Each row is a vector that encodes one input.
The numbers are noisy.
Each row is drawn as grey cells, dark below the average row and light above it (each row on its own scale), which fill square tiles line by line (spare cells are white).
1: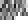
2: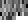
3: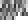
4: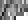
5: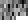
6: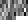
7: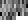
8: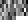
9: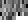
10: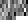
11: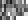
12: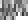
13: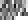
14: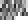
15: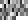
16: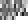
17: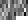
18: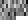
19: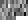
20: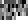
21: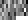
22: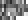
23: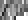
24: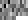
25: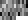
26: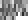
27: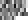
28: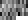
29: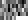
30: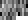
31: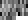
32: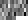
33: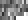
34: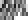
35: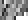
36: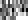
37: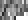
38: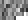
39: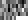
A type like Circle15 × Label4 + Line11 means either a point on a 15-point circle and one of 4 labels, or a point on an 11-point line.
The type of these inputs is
Line6.
